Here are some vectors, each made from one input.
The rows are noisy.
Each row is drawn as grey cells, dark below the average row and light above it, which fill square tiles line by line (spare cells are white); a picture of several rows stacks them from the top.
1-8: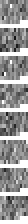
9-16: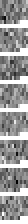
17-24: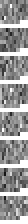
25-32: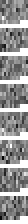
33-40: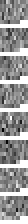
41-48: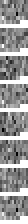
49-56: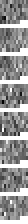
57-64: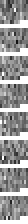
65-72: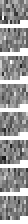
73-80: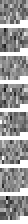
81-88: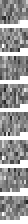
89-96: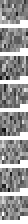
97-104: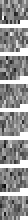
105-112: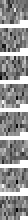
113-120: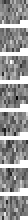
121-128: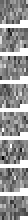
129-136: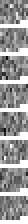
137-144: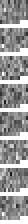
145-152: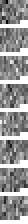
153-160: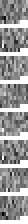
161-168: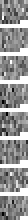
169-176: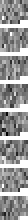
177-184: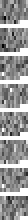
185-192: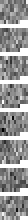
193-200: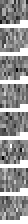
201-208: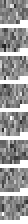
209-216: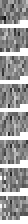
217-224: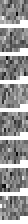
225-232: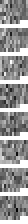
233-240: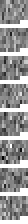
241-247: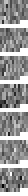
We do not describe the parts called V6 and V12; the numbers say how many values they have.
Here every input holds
a value of V12, together with either a point on a 4-point line and a value of V6, or a node of a 10-node tree.
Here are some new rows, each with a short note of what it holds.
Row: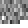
a point on a 4-point line, a value of V6 and a value of V12
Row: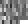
a point on a 4-point line, a value of V6 and a value of V12
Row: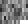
a node of a 10-node tree and a value of V12
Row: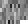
a point on a 4-point line, a value of V6 and a value of V12
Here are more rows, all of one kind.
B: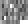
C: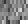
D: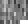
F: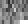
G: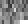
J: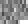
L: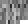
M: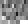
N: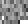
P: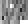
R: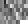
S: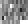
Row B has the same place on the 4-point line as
C, D, J and N.
